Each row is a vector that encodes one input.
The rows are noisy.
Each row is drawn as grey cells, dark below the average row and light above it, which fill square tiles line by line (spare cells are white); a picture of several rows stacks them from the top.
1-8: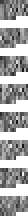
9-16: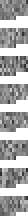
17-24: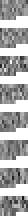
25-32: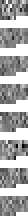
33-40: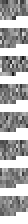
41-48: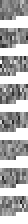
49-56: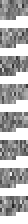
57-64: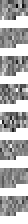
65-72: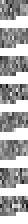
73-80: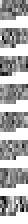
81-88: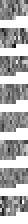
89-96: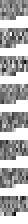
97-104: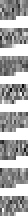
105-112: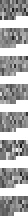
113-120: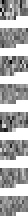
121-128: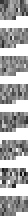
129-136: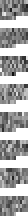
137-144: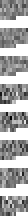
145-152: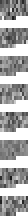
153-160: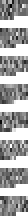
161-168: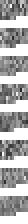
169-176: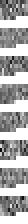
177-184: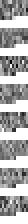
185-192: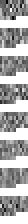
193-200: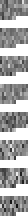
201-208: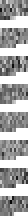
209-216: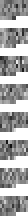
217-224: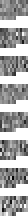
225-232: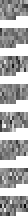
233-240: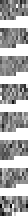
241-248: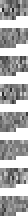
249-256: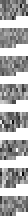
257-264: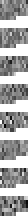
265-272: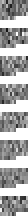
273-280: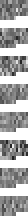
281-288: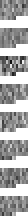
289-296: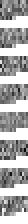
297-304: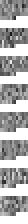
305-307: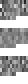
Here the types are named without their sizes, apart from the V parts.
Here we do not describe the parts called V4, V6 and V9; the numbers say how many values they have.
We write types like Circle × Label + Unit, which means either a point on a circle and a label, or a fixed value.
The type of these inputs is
Bool × V9 + List(Line) + V4 × V6.
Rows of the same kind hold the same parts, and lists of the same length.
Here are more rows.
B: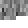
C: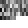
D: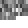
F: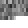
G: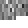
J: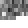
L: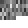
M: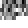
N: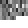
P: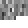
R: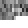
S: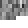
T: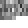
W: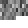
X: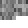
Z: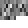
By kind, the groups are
B, P
C, L, N, W
D, F, J, M, R, T
G, S, X
Z

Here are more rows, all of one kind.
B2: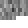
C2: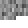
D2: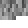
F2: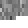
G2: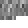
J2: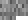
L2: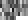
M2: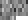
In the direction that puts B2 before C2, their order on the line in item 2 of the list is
M2, B2, J2, F2, G2, C2, D2, L2.
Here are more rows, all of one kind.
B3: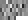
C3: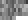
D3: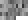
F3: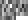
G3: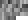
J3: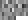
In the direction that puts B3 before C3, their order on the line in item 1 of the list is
G3, F3, B3, D3, J3, C3.
